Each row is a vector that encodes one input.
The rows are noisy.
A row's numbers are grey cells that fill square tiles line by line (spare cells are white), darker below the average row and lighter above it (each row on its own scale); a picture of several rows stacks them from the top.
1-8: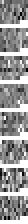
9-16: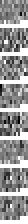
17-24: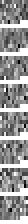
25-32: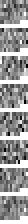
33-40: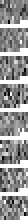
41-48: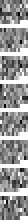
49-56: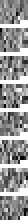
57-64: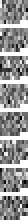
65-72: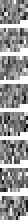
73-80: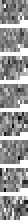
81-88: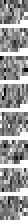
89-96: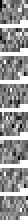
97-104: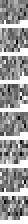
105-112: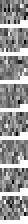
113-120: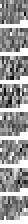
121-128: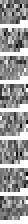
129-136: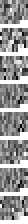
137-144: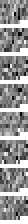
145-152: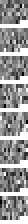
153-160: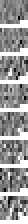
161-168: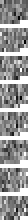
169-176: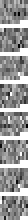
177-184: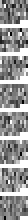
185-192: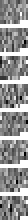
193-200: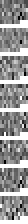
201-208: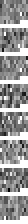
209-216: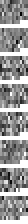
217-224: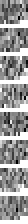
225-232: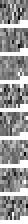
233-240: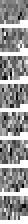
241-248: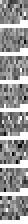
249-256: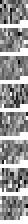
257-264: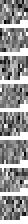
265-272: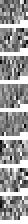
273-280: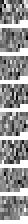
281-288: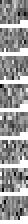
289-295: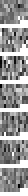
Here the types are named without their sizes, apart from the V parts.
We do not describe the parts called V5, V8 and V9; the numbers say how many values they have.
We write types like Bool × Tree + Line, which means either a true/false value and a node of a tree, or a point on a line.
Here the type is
Bool × Bool × Bool × Bool × V8 + Circle × Circle + V5 × V9.
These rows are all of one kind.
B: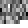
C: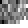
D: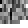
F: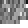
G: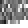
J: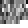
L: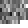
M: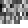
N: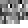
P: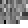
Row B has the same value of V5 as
L, M and N.
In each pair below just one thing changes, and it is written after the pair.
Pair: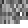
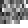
the value of V5
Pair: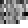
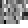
the value of V9
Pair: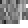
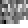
the value of V5
